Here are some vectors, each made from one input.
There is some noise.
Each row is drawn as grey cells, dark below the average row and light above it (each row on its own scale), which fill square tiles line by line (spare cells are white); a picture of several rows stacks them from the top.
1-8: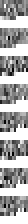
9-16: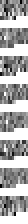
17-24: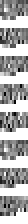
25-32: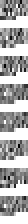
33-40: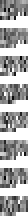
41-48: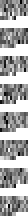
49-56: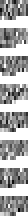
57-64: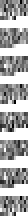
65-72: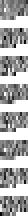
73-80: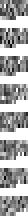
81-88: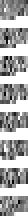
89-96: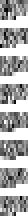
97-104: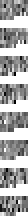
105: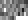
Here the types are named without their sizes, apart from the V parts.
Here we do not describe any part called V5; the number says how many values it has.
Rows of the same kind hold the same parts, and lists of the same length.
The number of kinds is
2.
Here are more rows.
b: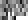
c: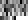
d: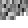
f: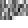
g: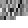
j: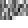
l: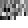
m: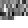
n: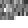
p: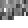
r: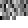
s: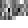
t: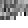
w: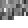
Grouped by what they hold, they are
b, c, d, g, m, n, p, r, w
f, j, l, s, t

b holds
a point on a line and four true/false values.
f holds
a point on each of two lines and a value of V5.
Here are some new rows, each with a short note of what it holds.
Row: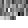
a point on a line and four true/false values
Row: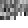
a point on each of two lines and a value of V5
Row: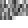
a point on each of two lines and a value of V5
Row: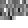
a point on each of two lines and a value of V5
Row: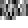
a point on each of two lines and a value of V5
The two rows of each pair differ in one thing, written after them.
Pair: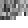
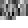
the place on one of the two lines
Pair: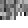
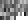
the place on one of the two lines
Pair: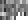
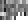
the value of V5
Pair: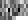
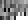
the place on one of the two lines
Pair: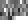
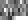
the value of V5
